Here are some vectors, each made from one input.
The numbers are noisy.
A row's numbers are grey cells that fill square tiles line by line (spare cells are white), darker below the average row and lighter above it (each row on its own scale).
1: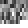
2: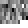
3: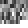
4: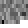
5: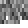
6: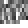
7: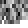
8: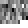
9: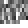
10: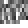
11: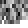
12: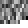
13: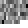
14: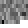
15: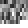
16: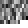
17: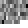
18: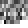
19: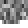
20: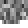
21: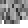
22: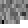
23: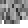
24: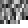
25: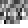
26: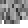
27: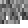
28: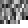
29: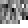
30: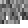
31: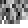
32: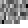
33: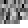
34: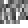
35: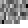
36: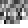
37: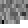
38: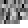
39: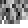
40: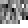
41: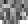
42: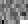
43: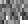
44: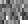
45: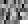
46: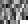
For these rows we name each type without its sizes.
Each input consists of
either a label, or a point on a line.
